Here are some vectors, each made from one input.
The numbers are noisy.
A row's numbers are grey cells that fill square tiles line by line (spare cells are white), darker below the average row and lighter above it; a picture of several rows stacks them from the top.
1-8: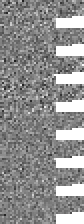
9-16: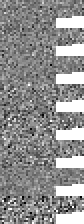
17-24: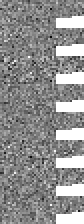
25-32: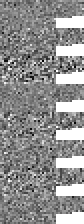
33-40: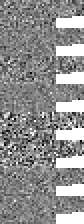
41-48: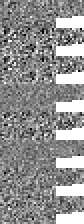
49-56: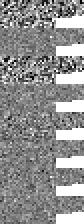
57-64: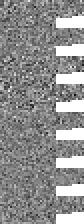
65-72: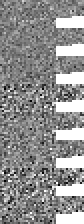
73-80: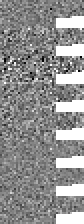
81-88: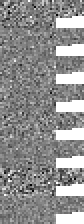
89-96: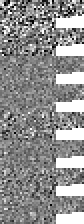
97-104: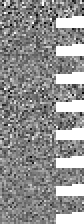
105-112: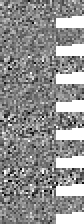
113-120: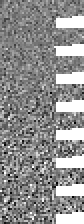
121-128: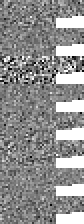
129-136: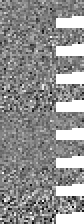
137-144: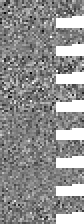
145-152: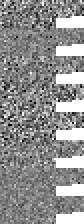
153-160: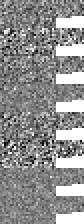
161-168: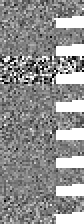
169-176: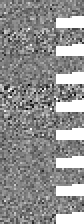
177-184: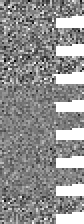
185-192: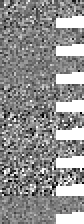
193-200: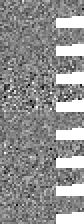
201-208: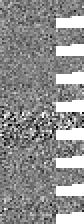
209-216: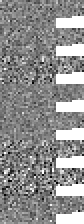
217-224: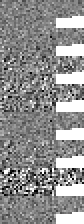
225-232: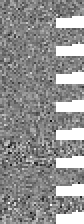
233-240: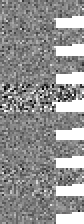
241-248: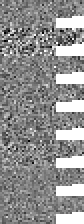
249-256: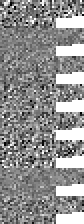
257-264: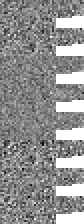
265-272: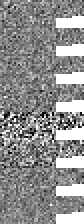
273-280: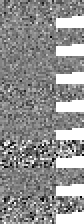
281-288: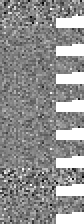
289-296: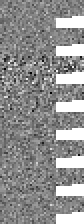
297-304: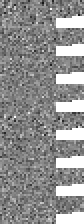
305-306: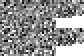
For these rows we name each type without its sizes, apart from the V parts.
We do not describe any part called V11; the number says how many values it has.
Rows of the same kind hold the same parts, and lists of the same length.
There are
3 kinds of row.
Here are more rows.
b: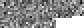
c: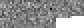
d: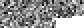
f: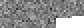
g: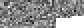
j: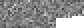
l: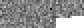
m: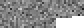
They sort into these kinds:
b, d, j
c, f, g, l
m

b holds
a point on a line and four true/false values.
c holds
a point on each of two circles and a value of V11.
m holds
a point on a circle and a value of V11.
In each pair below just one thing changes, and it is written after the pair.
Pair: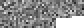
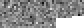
the value of V11
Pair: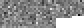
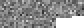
the place on the circle
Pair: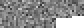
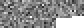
the value of V11
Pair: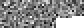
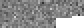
the place on the circle
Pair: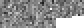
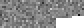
the value of V11
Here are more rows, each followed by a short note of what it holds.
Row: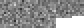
a point on a line and four true/false values
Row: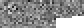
a point on each of two circles and a value of V11
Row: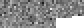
a point on a circle and a value of V11
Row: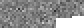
a point on a line and four true/false values
